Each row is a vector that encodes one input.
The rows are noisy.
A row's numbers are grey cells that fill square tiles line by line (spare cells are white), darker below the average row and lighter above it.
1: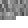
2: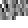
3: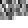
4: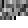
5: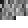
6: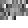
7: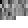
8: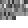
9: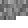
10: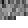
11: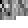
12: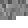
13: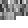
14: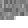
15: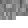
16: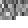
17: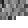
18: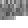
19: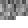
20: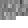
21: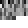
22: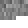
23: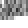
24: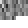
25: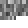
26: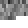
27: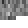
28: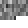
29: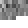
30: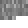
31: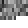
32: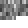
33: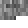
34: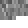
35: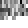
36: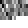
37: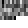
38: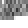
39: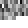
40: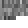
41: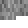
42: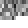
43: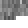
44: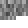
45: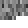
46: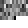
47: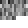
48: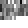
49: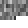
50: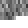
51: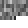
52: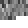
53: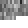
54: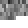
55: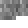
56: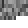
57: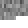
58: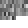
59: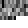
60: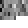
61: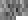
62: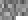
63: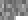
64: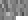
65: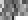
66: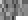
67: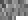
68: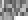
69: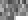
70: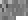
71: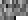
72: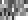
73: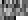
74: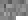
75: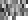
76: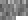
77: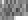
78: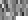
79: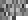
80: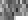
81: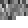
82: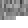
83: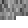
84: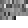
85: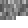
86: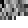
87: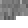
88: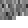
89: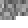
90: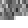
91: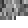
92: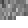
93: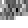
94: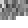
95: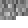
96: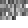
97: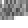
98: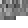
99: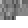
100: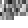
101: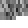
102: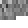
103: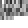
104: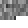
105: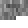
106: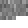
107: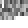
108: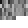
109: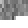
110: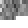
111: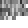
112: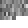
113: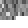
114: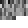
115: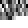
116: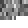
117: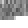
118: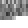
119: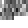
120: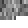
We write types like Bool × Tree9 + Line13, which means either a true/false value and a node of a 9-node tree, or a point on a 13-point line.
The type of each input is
Bool × Line8.
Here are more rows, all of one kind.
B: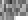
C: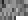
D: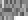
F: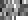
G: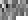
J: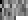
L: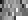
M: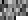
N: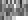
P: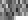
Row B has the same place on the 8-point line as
C and F.
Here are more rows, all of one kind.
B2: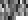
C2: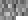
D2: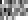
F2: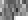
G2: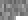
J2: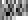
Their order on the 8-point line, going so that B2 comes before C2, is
J2, F2, B2, G2, D2, C2.
